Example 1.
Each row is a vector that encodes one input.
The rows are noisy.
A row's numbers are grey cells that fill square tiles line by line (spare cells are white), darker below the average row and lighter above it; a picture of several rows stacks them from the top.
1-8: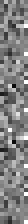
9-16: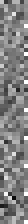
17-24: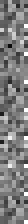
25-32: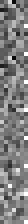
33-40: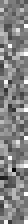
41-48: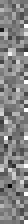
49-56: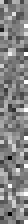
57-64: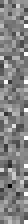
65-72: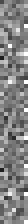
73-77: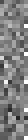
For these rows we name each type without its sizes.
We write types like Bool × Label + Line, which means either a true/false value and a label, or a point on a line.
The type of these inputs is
Tree.
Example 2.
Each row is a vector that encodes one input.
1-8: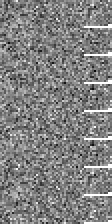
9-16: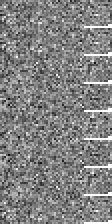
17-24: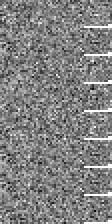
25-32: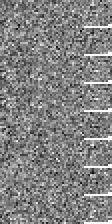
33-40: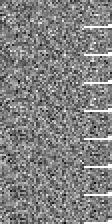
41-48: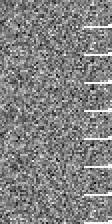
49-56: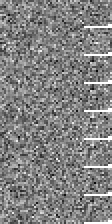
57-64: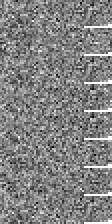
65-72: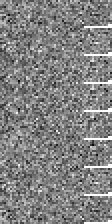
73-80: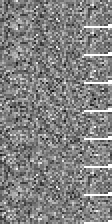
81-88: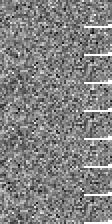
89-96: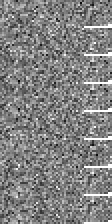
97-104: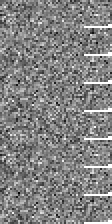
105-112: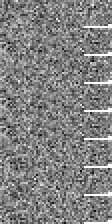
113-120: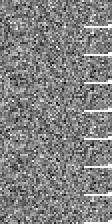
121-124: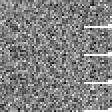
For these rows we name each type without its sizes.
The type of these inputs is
Bool × Bool × Bool.
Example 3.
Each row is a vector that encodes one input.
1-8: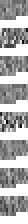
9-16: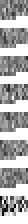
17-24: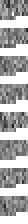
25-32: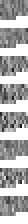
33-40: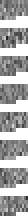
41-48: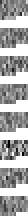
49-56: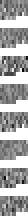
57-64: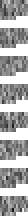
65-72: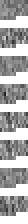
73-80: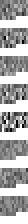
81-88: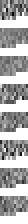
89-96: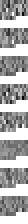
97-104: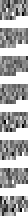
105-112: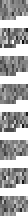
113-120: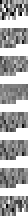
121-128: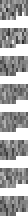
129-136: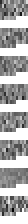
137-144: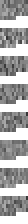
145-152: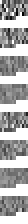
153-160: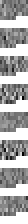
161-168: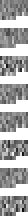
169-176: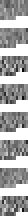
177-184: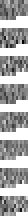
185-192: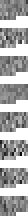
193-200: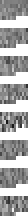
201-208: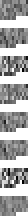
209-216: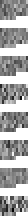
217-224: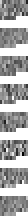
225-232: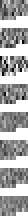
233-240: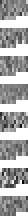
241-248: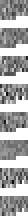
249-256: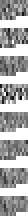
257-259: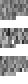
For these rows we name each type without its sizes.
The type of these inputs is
Line × Line.
